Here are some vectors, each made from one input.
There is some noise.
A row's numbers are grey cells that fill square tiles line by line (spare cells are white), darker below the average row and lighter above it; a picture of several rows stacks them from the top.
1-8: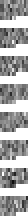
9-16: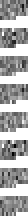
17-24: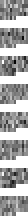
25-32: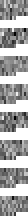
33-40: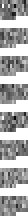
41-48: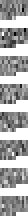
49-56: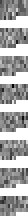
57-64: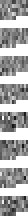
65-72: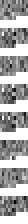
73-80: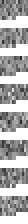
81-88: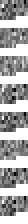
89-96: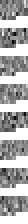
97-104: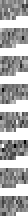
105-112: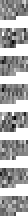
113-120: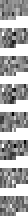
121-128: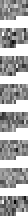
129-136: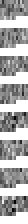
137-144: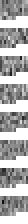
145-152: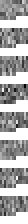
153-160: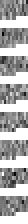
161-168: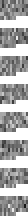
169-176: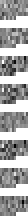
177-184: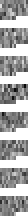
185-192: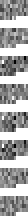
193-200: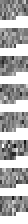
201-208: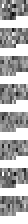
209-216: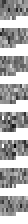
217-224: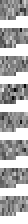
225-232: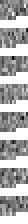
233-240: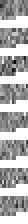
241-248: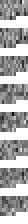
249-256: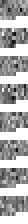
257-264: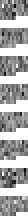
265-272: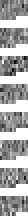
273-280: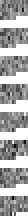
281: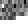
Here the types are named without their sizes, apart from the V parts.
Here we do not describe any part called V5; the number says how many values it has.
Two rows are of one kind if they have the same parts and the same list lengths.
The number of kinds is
4.
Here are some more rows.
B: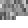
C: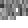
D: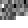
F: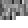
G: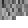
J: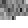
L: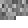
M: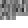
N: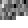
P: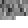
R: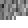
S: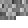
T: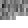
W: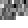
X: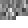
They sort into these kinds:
B, G, X
C, J, M, P, T
D, N, W
F, L, R, S

